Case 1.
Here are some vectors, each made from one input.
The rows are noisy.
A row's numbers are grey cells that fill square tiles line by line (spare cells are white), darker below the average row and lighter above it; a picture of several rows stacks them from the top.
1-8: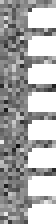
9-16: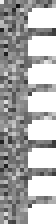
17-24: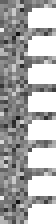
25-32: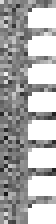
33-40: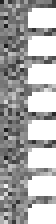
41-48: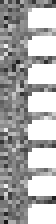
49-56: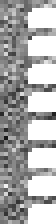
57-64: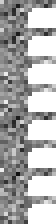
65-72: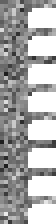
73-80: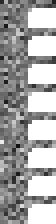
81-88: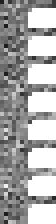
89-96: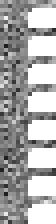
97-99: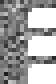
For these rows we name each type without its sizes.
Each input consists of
a point on a circle.
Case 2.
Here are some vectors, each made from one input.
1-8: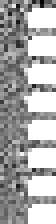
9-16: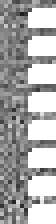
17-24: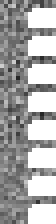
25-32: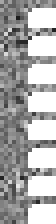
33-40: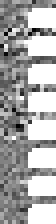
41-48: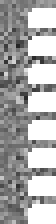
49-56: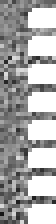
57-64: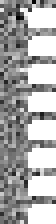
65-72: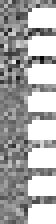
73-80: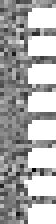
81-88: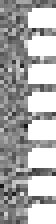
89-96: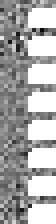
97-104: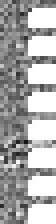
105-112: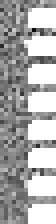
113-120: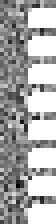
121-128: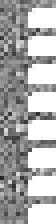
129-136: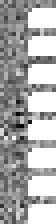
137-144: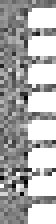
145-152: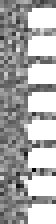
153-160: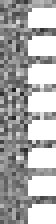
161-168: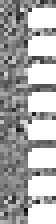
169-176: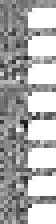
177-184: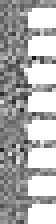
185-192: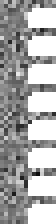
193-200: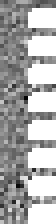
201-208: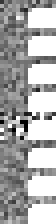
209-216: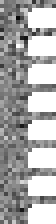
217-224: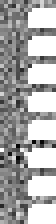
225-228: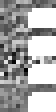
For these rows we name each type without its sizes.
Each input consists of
a point on a circle.
